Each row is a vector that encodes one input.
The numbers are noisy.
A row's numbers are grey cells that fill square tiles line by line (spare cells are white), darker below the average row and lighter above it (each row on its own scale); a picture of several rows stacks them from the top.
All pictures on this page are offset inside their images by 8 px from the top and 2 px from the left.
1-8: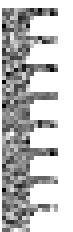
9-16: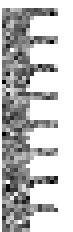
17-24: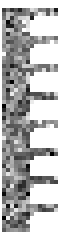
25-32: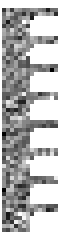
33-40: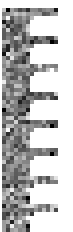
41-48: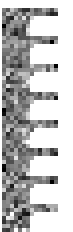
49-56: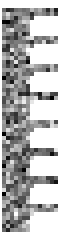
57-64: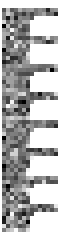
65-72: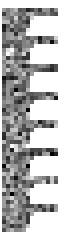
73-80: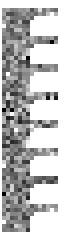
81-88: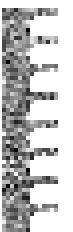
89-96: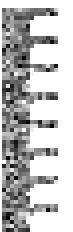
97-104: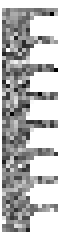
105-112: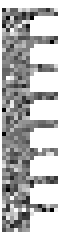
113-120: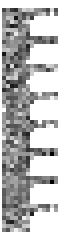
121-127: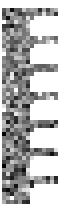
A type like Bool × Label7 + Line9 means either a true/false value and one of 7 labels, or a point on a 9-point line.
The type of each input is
(Bool × Bool × Bool × Bool + Unit) × Label7 + Line4.
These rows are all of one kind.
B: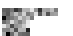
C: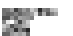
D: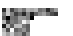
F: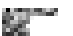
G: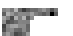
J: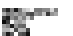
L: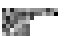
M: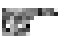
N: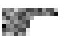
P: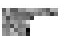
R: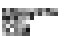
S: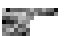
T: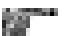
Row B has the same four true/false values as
F, J, S and T.
